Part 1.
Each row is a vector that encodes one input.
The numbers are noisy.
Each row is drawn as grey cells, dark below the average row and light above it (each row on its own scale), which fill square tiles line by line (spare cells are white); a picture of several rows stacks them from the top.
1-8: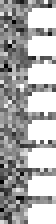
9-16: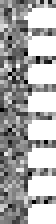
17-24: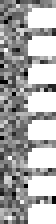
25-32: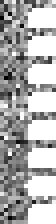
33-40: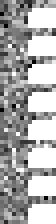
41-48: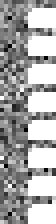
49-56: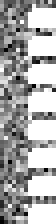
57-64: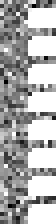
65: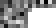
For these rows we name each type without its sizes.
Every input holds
a label and a point on a line.
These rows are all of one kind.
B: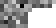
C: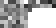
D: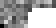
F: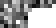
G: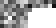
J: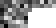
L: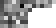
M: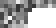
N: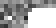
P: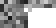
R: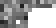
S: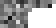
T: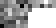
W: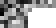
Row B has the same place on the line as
F, J, P and R.
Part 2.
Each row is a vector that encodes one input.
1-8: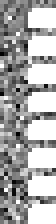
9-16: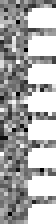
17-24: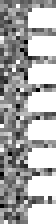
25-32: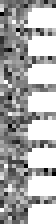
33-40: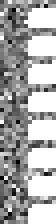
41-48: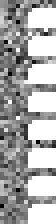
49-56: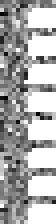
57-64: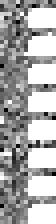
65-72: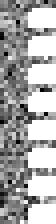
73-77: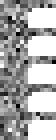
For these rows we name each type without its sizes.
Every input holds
a label, together with either a point on a circle, or a fixed value.
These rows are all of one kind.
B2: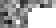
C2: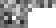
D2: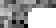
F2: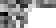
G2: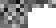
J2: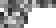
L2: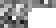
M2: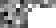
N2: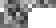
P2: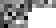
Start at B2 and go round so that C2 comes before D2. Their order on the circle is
B2, J2, F2, C2, L2, P2, G2, D2, N2, M2.
